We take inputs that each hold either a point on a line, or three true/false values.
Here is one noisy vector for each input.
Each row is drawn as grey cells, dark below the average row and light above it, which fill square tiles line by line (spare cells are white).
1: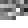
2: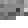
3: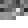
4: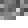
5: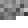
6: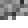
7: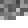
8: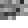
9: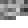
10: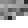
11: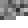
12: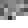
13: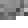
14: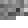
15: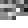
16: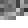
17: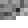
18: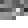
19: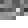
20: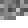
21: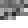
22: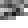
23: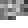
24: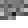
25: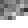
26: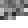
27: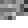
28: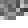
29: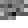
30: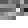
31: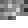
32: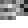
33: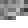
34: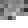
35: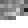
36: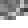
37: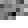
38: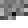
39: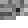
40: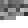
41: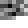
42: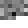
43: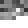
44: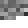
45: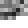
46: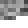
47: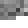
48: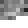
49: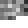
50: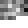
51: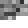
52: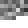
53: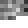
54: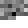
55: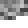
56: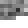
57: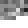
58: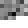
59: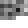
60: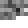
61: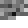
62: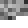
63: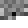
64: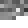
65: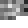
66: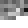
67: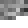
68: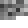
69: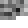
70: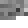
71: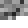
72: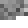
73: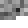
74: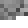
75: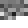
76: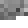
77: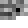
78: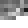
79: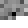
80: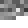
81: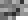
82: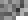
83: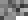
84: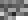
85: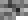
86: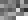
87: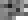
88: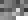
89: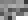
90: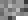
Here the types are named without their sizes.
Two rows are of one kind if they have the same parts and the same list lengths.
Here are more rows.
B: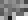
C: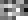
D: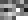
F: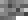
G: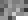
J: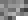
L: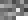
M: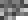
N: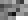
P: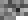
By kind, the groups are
B, C, D, G, J, L
F, M, N, P

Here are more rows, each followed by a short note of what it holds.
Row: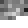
a point on a line
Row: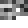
a point on a line
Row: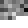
a point on a line
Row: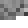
three true/false values
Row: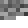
three true/false values
